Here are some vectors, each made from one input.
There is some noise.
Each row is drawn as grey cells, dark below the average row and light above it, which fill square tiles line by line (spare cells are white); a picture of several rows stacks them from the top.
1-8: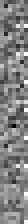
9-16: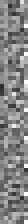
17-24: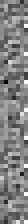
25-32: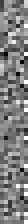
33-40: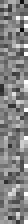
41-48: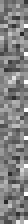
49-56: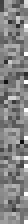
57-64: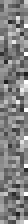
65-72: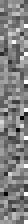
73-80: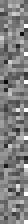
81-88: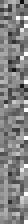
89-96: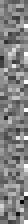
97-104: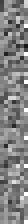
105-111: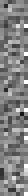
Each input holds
either a point on a 6-point line, or a node of an 11-node tree.
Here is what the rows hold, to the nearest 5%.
About 50% of them hold a point on a 6-point line. The rest hold a node of an 11-node tree.
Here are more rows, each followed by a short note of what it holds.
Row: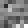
a point on a 6-point line
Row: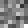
a point on a 6-point line
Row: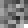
a point on a 6-point line
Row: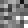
a node of an 11-node tree
